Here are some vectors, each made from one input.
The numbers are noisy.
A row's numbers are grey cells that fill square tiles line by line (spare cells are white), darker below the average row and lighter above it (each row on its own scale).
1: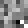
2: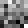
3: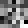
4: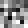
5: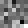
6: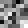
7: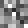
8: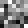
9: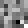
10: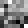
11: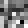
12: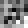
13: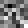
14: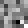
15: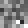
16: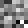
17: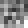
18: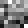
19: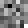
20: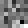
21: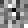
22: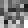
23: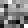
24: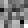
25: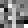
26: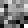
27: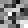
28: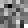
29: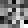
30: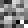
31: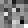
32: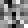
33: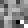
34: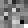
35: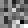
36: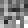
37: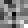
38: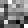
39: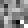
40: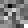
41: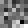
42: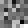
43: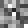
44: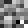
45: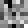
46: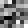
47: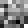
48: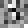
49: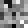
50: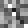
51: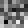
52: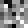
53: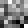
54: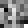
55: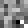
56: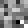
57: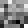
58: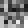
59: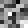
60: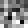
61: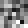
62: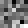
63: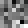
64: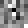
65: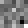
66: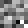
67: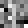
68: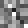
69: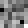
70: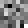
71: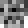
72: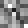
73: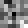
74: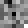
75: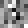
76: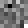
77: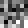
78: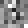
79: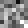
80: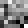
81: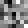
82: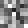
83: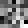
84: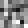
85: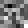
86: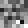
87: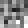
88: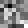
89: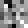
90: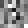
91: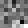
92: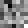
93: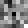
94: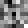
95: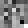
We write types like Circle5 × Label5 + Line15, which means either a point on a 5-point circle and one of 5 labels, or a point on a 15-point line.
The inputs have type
List2(Line6).
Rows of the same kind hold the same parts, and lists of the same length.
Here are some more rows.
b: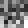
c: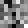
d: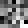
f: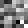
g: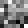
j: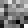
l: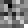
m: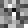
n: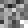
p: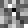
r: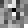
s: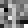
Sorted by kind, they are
b, c, l, n
d
f, g, j, m, p, r, s

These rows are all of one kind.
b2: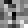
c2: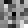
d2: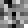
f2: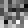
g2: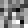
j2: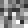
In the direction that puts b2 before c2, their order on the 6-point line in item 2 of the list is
b2, c2, j2, g2, d2, f2.
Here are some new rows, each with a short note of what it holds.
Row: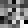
the empty list
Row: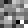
a list of one item
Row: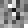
a list of one item
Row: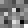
a list of two items
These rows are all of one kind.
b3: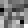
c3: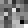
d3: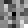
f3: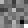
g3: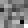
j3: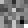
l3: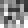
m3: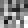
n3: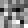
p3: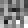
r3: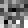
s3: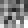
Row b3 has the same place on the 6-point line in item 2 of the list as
f3, g3 and j3.
